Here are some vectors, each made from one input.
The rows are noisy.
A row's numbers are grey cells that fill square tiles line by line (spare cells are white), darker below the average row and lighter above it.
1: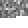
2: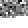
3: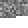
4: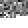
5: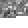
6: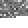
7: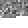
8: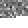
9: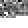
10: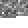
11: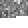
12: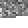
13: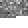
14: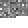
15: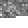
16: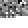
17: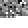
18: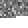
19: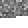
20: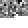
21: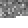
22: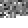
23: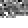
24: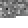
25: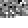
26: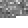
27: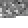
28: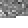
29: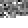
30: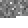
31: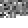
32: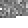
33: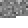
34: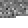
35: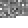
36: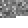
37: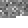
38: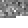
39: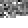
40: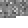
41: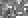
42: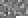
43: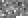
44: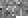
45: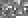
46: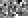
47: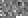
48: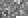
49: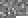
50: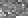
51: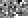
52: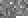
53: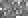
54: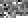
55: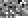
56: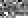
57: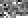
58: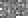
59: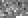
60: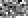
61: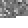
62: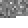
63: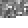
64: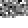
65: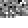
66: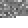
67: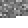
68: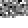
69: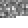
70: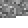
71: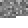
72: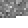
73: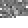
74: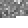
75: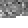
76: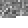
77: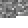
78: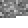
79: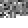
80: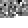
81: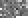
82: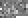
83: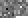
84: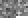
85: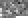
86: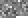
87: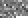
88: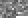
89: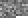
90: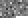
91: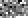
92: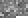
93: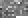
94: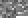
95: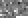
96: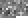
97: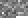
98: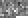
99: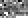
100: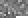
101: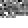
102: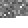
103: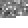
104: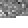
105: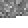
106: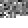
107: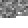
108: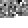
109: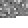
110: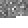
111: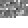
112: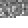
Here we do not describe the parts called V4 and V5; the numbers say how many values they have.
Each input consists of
either a point on a 6-point line, or three true/false values, a value of V4 and a value of V5.
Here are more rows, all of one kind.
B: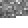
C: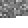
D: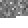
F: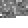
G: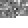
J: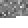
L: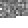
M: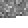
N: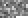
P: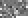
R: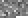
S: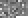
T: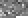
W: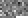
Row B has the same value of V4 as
C, F and M.
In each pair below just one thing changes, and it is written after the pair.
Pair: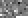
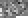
the value of V5
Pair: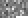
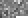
one of the three true/false values
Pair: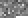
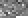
the value of V4
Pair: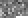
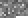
one of the three true/false values
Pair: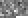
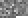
one of the three true/false values
